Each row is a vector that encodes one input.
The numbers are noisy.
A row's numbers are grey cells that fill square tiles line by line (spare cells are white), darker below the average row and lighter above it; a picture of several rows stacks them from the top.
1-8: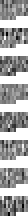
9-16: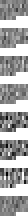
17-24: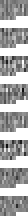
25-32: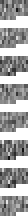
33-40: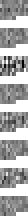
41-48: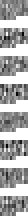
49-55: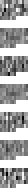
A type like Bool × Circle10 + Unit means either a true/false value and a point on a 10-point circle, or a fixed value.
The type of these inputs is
Bool × Circle5 + Unit.
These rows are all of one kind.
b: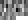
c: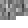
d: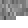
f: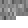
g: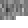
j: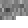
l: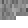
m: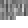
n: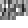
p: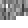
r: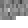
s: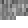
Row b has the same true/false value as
g and j.
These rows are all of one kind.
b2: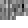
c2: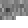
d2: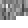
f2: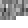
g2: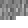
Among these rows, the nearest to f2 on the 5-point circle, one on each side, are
c2 and d2.
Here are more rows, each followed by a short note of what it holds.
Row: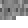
a point on a 5-point circle and a true/false value
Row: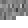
a point on a 5-point circle and a true/false value
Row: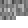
a point on a 5-point circle and a true/false value
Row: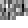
a point on a 5-point circle and a true/false value
